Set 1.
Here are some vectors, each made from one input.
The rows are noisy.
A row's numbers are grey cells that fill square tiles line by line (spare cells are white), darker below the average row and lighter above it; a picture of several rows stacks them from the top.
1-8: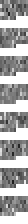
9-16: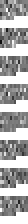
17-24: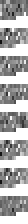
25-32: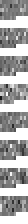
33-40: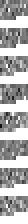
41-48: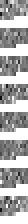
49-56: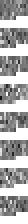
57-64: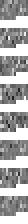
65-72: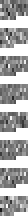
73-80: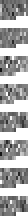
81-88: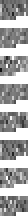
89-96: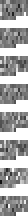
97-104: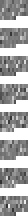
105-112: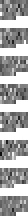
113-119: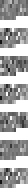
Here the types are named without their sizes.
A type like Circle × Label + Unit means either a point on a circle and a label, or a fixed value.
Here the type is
Line × Line.
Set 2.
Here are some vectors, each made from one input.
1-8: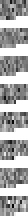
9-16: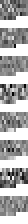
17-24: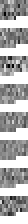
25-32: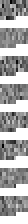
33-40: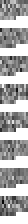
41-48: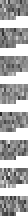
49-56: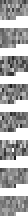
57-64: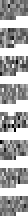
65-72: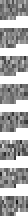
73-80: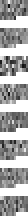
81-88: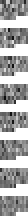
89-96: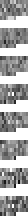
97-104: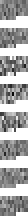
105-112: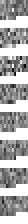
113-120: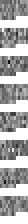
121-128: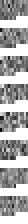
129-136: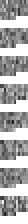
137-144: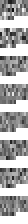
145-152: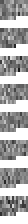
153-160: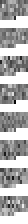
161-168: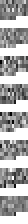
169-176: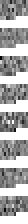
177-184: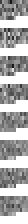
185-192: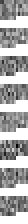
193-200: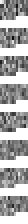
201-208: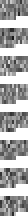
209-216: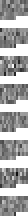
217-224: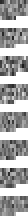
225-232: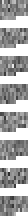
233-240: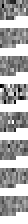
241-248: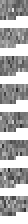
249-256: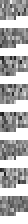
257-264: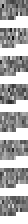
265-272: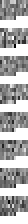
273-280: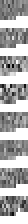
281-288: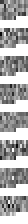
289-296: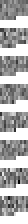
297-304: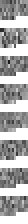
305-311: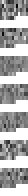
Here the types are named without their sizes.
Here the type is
Label.
